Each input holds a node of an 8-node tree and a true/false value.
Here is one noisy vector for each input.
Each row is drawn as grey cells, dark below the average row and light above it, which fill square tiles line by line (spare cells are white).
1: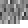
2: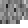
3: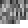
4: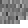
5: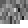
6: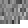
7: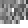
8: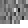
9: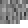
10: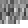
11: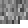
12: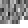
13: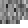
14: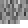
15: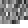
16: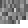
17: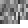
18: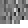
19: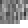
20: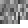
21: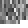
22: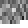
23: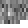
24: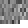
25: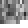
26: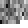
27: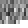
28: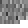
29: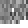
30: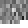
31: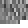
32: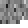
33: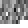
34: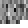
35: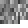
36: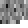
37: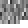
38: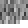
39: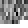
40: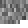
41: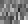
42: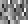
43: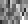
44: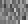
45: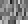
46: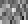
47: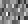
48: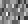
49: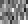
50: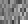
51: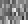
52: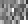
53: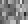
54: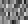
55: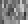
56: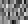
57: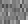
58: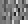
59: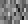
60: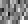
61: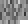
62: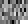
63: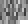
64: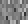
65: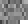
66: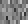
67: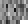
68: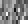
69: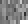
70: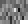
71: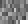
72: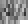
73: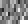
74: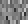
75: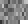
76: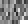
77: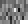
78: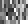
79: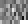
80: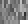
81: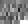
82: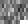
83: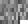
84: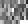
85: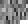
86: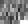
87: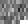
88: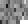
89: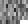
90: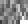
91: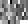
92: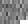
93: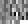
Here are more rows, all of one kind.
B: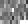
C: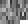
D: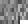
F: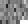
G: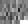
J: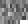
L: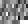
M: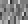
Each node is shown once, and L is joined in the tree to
D.
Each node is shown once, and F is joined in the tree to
D and J.
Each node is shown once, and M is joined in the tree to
C.
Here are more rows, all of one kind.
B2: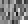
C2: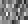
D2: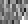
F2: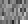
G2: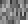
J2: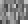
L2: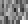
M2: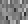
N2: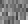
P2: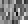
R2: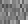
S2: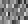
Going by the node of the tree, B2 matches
C2, P2 and S2.
